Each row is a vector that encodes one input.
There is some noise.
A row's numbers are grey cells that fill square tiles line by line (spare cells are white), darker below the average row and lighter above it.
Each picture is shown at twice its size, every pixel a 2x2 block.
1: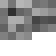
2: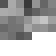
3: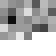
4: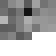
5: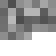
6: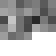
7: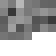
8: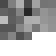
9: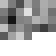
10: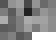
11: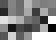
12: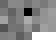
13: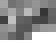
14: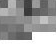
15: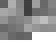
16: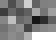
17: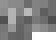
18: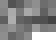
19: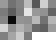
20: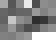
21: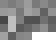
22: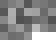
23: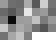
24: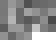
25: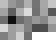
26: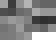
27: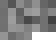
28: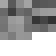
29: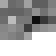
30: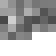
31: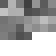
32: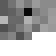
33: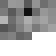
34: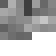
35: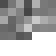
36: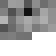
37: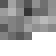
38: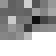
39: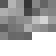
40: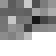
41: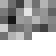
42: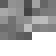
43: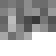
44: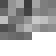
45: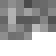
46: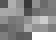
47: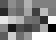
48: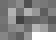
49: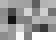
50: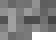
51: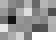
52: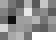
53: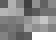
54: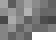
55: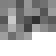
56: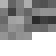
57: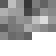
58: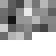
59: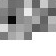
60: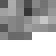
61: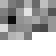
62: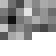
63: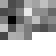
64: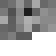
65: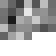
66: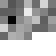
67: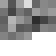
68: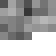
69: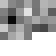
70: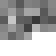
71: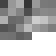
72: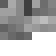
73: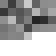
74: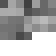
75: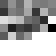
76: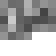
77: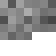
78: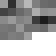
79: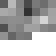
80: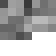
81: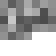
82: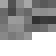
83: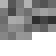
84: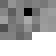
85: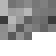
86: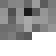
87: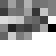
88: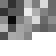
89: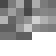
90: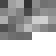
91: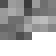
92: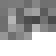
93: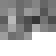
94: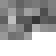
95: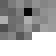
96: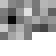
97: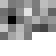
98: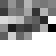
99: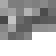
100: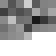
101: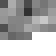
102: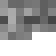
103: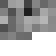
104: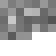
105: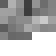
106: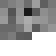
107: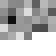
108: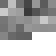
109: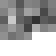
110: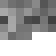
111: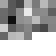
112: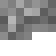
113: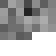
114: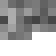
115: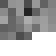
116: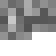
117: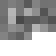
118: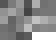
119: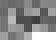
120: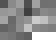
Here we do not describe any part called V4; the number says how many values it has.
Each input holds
either a point on each of two 3-point lines, or a list of up to two items, each a true/false value and a value of V4.
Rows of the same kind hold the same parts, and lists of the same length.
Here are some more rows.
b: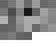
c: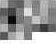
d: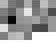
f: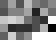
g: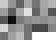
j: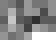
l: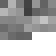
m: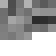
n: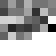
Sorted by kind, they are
b, l
c, d, g
f, n
j, m

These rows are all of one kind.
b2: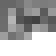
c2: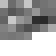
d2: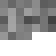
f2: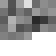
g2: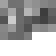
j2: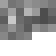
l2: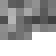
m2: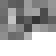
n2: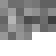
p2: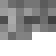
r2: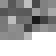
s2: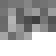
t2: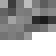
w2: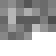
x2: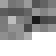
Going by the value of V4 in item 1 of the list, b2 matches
f2, m2, r2 and s2.
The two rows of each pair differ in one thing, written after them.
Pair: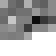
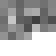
the true/false value in item 1 of the list
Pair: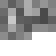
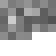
the value of V4 in item 1 of the list
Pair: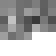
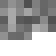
the value of V4 in item 1 of the list
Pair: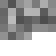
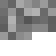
the value of V4 in item 2 of the list
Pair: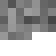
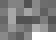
the value of V4 in item 1 of the list
